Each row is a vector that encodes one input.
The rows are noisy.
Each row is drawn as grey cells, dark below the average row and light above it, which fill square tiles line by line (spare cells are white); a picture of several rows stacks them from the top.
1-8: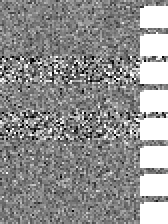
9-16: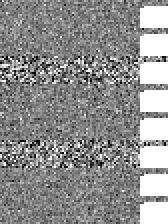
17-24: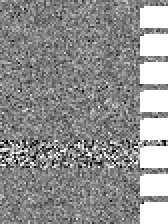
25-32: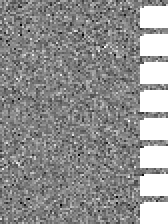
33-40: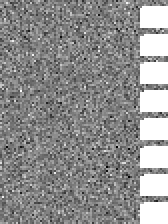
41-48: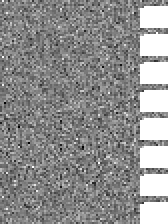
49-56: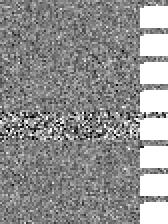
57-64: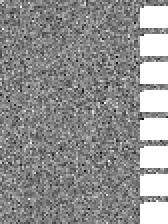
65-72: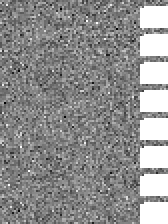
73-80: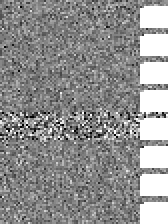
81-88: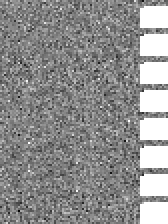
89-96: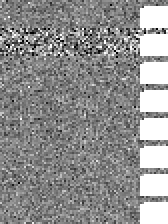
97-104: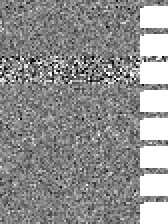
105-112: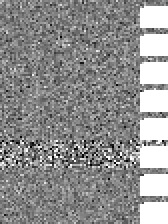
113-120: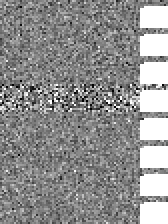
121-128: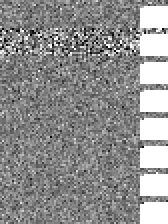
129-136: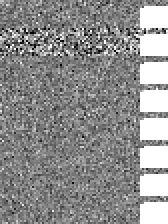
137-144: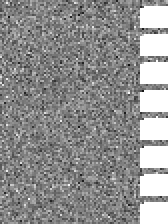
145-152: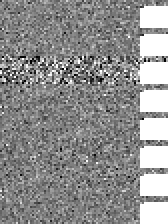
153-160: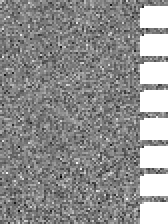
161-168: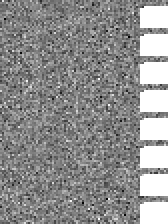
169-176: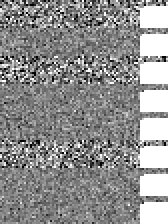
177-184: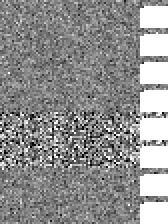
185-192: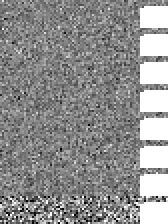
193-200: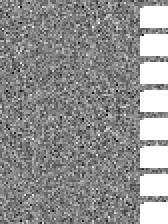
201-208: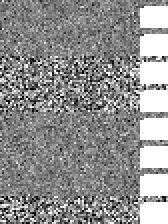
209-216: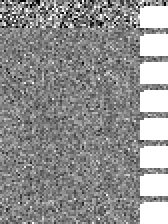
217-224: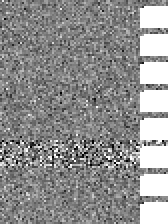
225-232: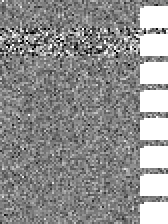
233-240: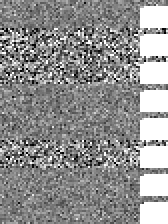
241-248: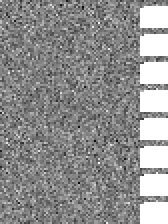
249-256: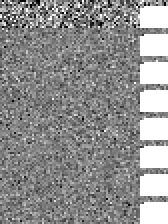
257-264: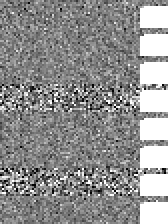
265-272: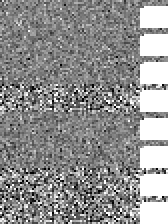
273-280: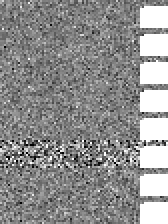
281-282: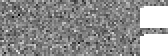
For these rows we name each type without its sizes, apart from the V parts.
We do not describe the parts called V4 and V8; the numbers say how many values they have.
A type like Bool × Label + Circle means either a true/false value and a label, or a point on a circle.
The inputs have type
(Label + Tree) × V8 + V4.
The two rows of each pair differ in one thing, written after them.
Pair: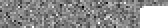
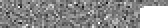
the label
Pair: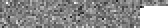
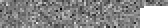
the value of V8
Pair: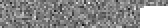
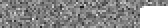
the label
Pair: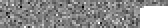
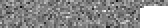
the value of V8
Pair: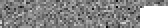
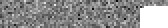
the label
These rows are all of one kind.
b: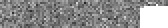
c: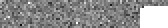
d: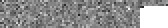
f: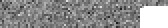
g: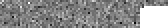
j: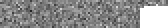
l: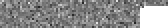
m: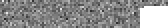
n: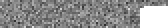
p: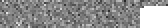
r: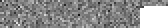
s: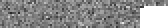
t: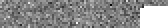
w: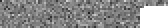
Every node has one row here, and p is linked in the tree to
b and m.
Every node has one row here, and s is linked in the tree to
d, n and t.
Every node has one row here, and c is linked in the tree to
t.
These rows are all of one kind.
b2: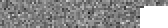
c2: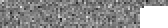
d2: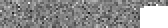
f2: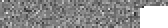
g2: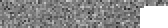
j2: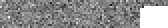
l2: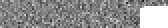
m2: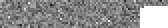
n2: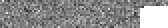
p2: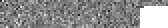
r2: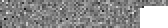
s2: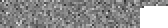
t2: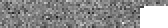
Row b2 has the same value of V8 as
g2 and t2.
